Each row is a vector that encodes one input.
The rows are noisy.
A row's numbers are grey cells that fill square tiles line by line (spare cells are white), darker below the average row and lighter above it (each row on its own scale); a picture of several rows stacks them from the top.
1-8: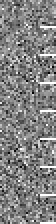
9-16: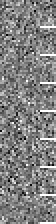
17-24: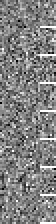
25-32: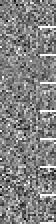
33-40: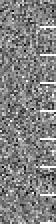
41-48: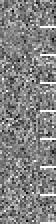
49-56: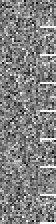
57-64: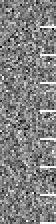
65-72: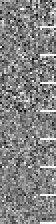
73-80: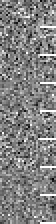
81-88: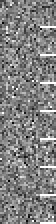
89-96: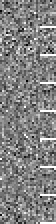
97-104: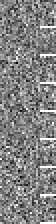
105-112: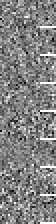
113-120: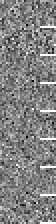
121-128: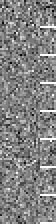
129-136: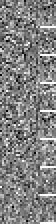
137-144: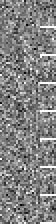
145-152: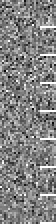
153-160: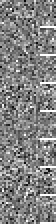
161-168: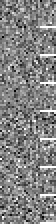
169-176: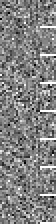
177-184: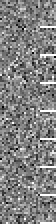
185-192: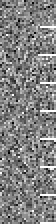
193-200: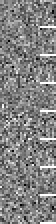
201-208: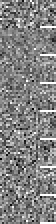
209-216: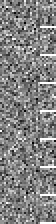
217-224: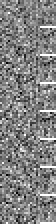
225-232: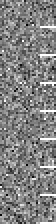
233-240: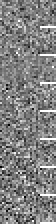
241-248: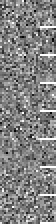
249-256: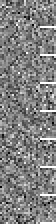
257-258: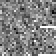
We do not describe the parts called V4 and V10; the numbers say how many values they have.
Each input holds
one of 7 labels, together with either one of 7 labels, or a point on an 8-point line, a value of V4 and a value of V10.
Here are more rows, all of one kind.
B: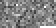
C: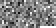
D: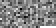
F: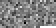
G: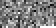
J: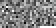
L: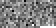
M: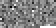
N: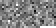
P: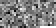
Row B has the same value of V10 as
C and L.
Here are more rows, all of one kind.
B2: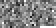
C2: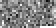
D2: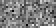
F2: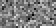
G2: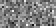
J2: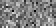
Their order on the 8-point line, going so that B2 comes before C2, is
D2, G2, J2, F2, B2, C2.
